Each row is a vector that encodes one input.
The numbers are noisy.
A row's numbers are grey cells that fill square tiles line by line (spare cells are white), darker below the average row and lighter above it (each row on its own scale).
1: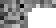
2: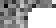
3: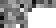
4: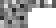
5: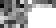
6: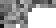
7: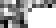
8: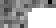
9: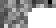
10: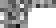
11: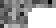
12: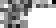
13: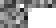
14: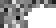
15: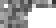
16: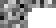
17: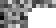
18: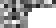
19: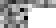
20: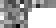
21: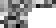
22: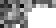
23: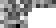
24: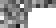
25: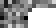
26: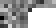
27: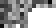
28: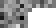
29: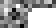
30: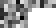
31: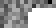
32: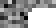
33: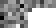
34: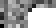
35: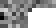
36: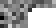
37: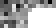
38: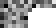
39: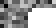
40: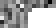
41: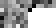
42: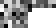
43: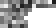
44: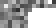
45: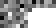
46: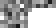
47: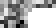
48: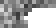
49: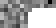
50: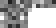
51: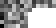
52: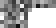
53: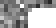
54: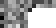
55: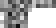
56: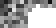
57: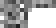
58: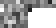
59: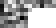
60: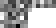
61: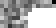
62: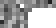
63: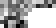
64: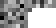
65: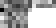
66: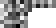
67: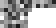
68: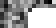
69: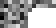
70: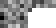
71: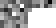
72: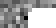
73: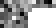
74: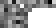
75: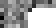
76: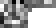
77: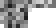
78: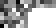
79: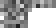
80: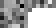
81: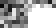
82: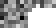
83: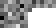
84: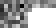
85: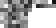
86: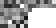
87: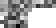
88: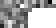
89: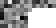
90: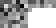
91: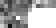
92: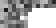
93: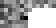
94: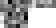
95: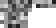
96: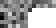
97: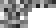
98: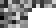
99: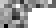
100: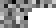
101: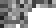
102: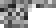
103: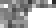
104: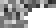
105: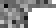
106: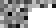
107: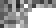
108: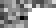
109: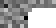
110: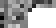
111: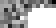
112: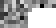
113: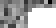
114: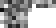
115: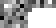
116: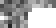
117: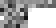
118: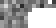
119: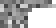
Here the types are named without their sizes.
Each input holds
a list of points on a circle.
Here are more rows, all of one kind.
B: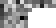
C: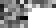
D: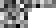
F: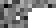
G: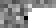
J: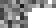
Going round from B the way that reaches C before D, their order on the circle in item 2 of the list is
B, C, G, J, F, D.
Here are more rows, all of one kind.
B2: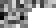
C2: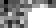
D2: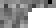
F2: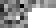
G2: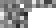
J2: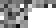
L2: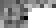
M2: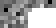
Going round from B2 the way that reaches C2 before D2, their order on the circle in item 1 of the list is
B2, F2, C2, M2, D2, G2, J2, L2.
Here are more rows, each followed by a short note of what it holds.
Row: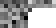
a list of two items
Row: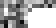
the empty list
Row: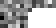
a list of one item
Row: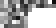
a list of one item
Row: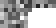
a list of one item
